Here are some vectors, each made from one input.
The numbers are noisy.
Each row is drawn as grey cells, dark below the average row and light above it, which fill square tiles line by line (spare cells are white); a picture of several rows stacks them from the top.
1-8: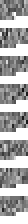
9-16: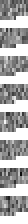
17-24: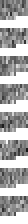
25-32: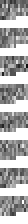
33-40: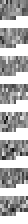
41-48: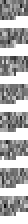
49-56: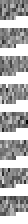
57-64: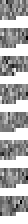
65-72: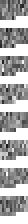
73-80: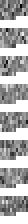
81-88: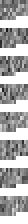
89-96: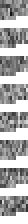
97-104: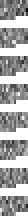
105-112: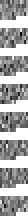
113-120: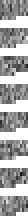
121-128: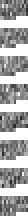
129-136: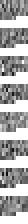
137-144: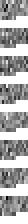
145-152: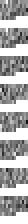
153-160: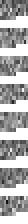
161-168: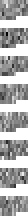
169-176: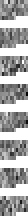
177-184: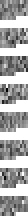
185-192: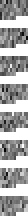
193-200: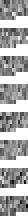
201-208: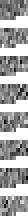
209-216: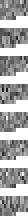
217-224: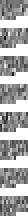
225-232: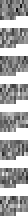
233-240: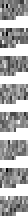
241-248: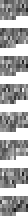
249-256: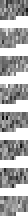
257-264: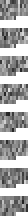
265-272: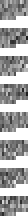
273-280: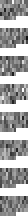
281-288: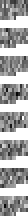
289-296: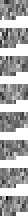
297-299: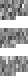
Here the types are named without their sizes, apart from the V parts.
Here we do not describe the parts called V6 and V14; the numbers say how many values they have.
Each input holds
a value of V6 and a value of V14, together with either a fixed value, or a label and a true/false value.
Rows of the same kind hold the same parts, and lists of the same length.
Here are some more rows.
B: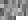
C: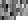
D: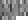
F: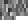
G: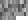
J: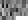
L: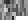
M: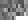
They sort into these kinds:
B, D, F, G
C, J, L, M

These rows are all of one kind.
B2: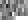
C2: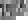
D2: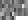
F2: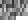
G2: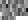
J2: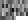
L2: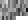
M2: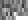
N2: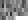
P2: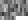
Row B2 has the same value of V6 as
C2, D2, M2 and N2.
